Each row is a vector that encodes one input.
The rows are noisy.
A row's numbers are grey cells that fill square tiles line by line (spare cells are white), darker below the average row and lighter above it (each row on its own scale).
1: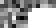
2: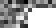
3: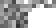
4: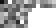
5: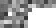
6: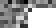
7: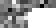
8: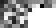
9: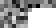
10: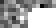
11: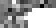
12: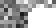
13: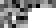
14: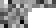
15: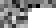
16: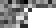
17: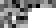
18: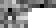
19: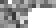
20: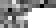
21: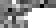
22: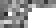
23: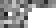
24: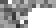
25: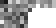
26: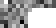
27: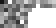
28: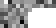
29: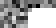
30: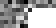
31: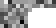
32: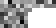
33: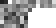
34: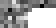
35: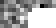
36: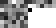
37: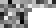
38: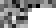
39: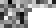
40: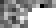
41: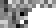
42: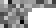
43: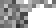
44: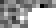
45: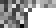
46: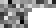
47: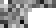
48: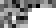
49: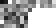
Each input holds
either a fixed value, or one of 6 labels and a true/false value.
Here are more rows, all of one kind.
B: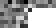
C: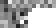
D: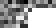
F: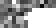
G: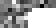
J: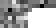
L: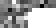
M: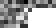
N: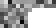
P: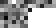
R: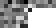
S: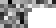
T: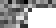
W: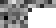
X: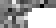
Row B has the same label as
D, M, R and T.
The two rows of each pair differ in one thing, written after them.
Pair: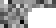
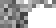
the true/false value
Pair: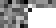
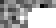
the label
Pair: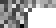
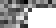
the true/false value
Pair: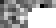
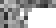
the label
